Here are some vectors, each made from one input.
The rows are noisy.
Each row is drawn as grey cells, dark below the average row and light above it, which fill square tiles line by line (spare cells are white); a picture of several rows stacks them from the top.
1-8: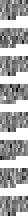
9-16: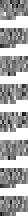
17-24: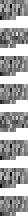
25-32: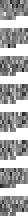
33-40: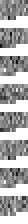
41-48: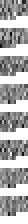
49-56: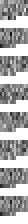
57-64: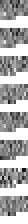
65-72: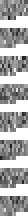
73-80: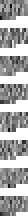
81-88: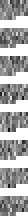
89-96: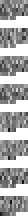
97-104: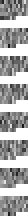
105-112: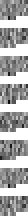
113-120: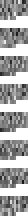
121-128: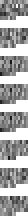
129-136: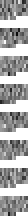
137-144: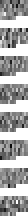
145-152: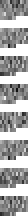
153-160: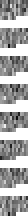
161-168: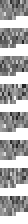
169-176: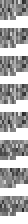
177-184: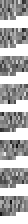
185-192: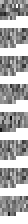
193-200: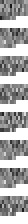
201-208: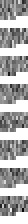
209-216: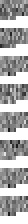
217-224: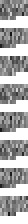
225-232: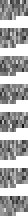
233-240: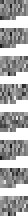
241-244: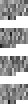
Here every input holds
one of 5 labels.
